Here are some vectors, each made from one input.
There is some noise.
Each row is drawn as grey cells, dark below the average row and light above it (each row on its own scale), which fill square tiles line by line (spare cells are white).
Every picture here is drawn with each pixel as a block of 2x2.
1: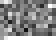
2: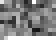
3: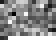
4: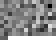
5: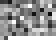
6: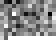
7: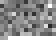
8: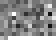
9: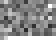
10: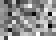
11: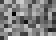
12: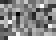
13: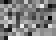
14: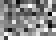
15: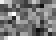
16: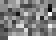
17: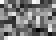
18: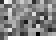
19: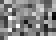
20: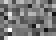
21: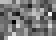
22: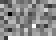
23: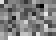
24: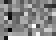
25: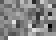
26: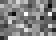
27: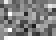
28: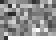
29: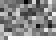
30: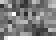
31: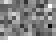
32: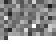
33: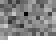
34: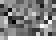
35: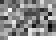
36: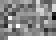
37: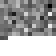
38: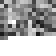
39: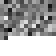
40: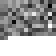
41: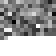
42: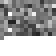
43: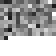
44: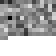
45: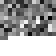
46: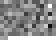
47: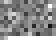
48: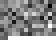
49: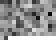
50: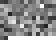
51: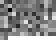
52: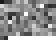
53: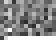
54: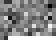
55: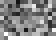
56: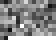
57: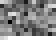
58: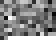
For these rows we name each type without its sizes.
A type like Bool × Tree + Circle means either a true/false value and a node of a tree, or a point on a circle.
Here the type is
Bool × Bool × Bool × Label.
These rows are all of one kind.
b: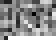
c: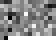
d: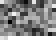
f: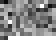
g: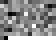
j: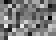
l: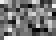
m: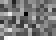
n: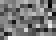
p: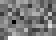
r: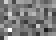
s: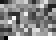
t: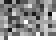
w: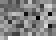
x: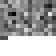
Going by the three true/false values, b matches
n, s, t and w.
